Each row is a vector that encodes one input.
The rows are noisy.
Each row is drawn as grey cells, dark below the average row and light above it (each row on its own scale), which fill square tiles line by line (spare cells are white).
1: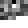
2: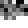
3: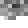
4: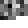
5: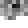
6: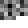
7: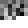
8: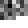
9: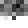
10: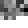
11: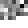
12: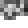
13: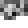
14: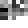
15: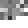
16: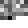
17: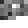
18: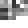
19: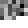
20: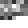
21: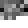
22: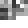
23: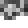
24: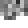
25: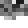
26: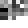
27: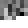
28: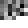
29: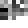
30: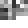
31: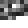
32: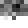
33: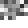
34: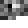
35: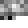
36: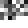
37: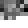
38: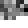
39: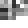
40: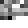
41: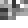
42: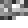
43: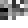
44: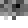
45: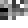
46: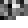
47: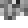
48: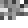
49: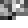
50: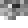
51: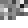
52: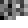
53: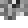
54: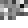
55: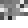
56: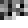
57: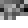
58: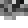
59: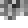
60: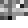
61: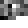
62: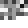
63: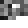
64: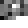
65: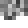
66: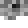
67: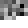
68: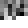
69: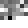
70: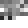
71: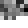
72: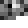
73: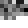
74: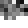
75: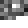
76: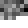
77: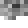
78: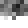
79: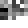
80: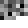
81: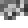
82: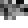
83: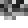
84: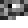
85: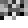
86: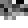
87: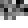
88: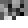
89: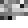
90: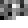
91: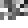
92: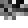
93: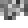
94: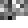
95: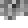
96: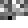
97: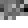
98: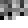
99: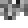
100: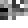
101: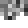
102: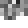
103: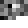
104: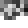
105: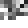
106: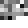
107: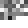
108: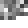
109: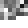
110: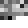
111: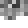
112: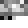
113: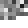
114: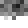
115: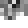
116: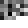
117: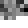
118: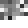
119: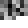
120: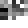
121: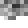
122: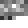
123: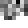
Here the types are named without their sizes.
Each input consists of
a true/false value, together with a list of points on a line.
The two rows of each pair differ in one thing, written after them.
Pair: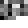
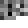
the place on the line in item 1 of the list
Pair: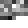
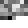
the place on the line in item 1 of the list
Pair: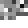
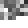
the place on the line in item 2 of the list
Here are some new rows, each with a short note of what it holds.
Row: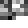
a true/false value, together with a list of two items
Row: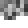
a true/false value, together with a list of one item
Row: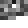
a true/false value, together with a list of two items
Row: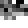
a true/false value, together with a list of one item
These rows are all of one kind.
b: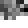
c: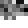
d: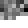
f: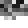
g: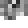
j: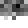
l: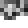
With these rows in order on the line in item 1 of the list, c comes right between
b and g.
